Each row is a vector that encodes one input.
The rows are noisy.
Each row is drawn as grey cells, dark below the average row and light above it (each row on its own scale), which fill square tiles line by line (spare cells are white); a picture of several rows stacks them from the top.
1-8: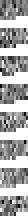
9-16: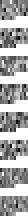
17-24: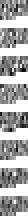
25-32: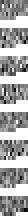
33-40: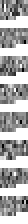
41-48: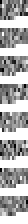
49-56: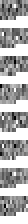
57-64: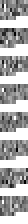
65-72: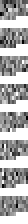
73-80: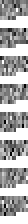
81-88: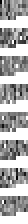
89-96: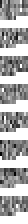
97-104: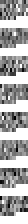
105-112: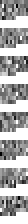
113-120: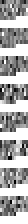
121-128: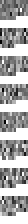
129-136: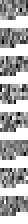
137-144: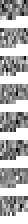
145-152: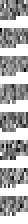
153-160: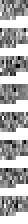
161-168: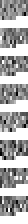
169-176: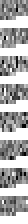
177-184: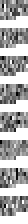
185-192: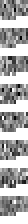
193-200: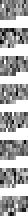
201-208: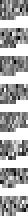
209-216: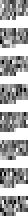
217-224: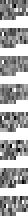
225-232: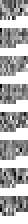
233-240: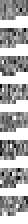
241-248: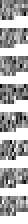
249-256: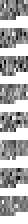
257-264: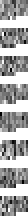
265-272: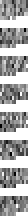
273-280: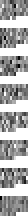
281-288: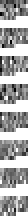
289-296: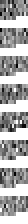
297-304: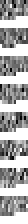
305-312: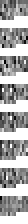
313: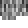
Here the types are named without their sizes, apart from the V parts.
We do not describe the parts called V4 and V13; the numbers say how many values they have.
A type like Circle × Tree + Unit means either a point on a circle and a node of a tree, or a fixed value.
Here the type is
(Bool × Bool × Bool + V4) × V13 + Circle.
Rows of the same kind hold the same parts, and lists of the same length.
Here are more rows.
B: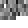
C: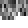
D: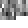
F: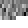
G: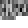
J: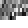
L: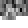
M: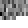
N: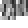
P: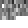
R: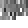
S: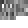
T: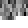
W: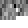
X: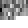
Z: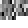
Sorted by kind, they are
B
C, D, G, L, M, N, P, T, W, X
F, J, R, S, Z

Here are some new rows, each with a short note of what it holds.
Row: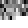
a value of V4 and a value of V13
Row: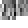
three true/false values and a value of V13
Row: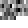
a point on a circle
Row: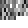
three true/false values and a value of V13
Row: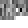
three true/false values and a value of V13
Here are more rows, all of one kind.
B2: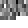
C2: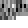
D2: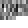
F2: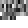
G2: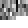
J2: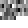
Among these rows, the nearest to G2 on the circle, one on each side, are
C2 and D2.
